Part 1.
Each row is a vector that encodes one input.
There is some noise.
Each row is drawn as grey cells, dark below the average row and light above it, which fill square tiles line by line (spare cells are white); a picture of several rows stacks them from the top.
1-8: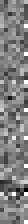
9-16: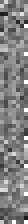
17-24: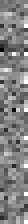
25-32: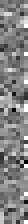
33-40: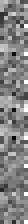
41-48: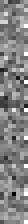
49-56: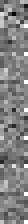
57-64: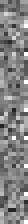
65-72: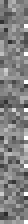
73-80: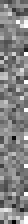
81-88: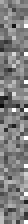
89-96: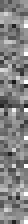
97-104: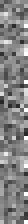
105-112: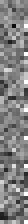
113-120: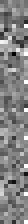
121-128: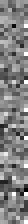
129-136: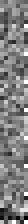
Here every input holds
either a point on a 9-point line, or a node of a 12-node tree.
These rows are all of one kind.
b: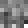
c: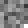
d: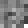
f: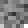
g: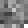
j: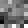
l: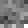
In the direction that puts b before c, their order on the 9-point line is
g, d, b, c, f, j, l.
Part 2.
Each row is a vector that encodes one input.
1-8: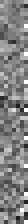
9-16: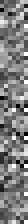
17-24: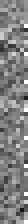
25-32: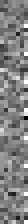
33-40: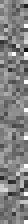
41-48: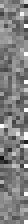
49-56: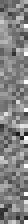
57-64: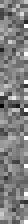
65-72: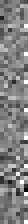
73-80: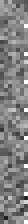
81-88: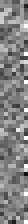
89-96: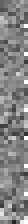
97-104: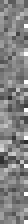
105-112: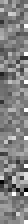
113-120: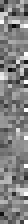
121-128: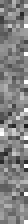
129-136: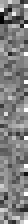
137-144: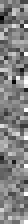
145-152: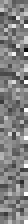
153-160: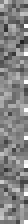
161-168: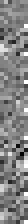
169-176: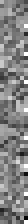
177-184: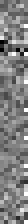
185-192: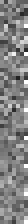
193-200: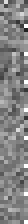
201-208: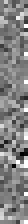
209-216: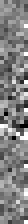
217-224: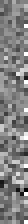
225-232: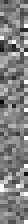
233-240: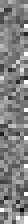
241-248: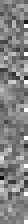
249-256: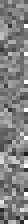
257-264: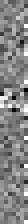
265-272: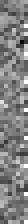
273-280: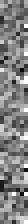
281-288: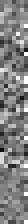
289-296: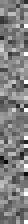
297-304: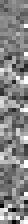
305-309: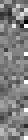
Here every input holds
a point on an 18-point circle and a point on a 12-point line.
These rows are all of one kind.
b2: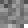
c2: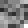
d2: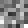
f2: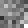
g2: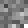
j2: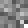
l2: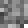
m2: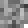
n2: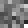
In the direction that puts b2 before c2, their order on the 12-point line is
g2, m2, j2, f2, b2, l2, d2, n2, c2.
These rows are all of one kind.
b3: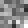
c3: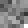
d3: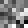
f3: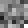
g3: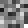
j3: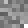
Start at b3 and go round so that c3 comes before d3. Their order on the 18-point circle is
b3, f3, c3, j3, d3, g3.
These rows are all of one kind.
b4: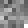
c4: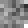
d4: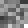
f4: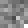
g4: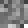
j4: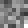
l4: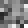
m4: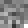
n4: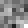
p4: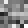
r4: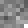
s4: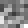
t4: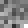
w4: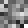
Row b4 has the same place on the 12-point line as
n4, p4 and r4.
